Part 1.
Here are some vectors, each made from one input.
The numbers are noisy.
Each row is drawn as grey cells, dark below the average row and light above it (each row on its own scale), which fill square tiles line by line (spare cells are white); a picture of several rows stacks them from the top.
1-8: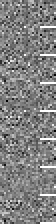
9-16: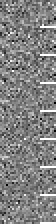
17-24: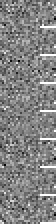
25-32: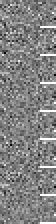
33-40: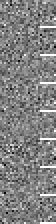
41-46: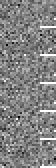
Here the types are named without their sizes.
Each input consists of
a true/false value, together with either a fixed value, or a point on each of two lines.
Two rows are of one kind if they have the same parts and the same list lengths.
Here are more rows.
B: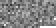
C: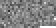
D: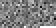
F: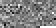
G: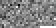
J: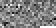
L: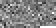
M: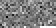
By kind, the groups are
B, C, F, G, J, L
D, M

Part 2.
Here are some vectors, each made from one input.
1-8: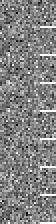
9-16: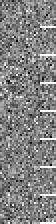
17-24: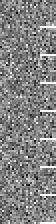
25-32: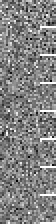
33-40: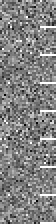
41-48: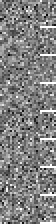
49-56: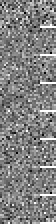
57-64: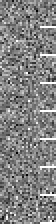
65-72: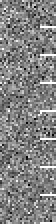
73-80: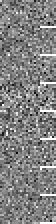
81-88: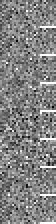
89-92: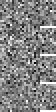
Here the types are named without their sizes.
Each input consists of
a list of points on a circle.
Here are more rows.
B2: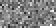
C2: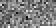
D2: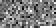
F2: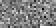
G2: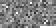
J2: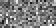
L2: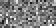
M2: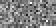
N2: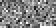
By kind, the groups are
B2, D2, F2, G2, M2, N2
C2
J2, L2

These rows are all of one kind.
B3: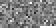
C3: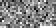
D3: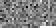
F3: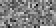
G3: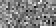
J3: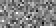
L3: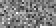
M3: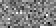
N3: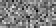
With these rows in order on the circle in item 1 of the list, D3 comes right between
B3 and N3.
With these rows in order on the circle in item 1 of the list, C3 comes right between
J3 and N3.
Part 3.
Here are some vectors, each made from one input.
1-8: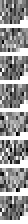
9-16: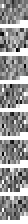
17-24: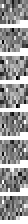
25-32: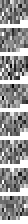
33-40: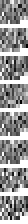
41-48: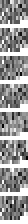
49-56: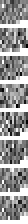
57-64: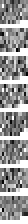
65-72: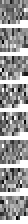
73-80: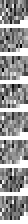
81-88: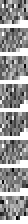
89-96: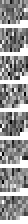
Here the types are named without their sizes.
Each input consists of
a list of points on a line.
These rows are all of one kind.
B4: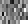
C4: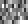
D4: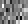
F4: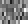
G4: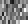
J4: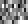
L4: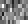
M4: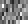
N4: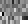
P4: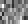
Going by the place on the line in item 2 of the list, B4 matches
F4 and N4.
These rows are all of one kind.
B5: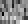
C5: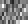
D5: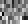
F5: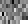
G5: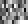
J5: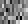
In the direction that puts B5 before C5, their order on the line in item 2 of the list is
B5, J5, G5, C5, D5, F5.
